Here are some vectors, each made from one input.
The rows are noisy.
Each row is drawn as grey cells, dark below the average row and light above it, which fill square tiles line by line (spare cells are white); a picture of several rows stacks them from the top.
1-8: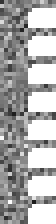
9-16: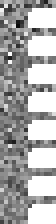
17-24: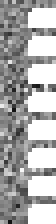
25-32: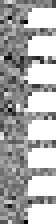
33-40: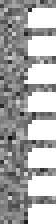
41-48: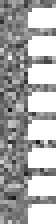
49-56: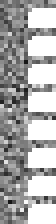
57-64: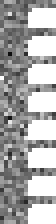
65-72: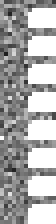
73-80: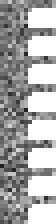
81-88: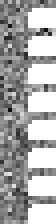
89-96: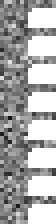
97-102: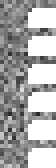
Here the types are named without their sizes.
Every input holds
a label, together with either a point on a circle, or a point on a line.
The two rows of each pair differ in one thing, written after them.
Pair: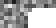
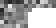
the label
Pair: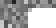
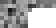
the place on the line
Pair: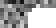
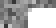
the label
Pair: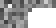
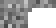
the label
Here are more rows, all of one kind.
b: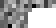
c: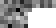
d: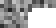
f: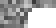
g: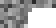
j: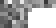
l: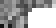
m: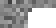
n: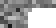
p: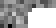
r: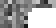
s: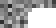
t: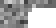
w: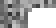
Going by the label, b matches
f, m, s and w.
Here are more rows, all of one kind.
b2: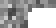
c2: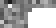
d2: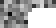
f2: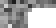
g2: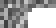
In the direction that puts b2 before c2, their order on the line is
d2, g2, b2, c2, f2.
